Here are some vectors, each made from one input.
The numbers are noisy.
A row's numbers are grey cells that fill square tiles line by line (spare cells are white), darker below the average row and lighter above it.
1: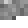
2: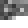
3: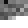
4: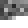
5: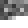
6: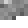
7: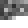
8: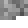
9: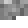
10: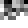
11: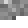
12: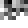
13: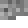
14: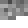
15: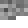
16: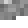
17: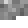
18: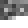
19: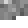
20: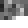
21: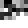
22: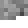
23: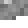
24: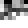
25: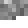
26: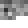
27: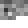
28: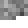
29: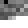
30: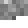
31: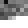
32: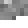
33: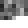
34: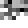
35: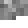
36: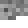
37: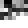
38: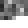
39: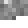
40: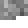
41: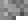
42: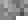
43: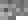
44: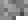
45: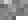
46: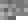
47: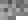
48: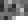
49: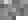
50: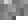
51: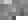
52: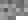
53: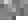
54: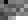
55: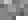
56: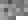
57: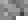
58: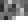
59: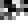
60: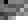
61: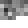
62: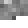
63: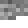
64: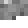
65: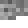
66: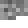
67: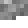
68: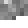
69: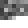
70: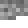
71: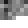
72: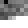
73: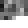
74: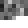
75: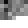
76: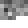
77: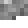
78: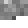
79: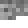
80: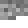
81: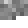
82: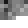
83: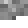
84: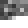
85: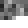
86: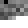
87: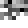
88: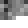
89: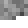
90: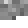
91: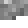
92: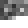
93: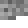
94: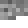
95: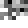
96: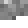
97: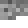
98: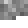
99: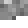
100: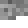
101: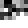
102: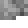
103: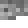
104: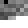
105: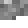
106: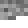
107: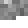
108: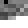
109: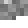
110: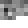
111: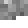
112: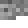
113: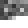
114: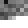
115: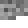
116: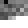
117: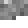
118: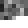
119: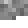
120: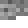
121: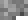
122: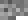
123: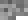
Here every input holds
a point on an 8-point line and a true/false value.
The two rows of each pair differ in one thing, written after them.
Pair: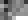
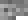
the place on the 8-point line
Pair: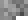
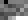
the place on the 8-point line
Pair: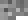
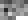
the place on the 8-point line
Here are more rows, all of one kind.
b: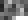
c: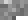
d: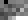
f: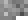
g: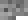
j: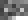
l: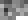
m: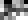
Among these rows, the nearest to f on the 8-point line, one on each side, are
c and g.
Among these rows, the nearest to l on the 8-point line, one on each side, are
g and m.
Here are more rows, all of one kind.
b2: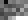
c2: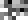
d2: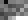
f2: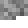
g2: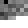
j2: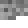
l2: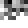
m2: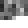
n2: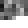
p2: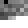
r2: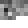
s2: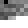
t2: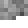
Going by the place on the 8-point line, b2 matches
d2, g2, p2 and s2.
